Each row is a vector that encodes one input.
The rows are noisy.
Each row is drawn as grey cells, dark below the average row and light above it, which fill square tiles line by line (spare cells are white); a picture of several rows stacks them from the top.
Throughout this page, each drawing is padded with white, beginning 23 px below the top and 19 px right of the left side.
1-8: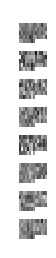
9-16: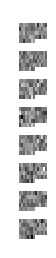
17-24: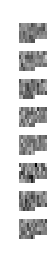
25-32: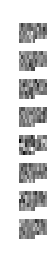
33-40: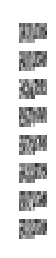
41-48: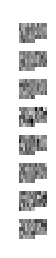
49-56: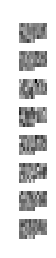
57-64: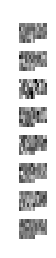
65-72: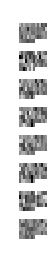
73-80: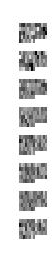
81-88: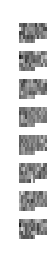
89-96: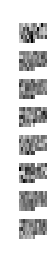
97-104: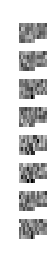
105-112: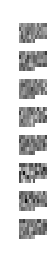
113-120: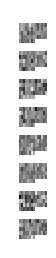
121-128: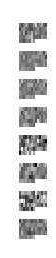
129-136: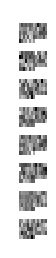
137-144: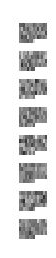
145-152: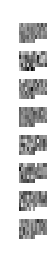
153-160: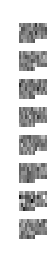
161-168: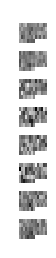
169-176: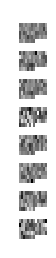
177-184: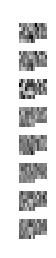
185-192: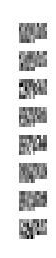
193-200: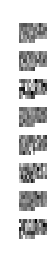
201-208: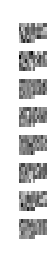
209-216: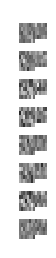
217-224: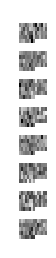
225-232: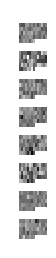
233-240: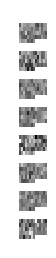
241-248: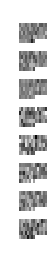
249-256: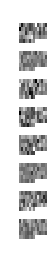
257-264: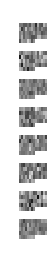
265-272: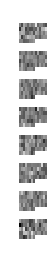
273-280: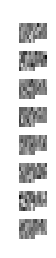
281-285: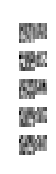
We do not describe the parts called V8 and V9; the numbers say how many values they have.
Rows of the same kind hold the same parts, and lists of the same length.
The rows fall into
2 kinds.
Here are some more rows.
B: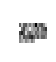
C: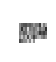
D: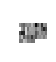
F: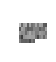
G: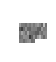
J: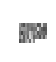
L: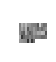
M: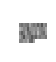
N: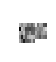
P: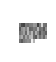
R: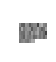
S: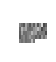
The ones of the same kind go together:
B, C, G
D, F, J, L, M, N, P, R, S

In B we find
a point on a 6-point line, two values of V8 and a value of V9.
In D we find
one of 6 labels, a true/false value and two values of V8.
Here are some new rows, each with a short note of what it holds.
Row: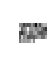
a point on a 6-point line, two values of V8 and a value of V9
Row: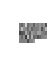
one of 6 labels, a true/false value and two values of V8
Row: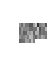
one of 6 labels, a true/false value and two values of V8
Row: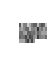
a point on a 6-point line, two values of V8 and a value of V9
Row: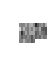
one of 6 labels, a true/false value and two values of V8
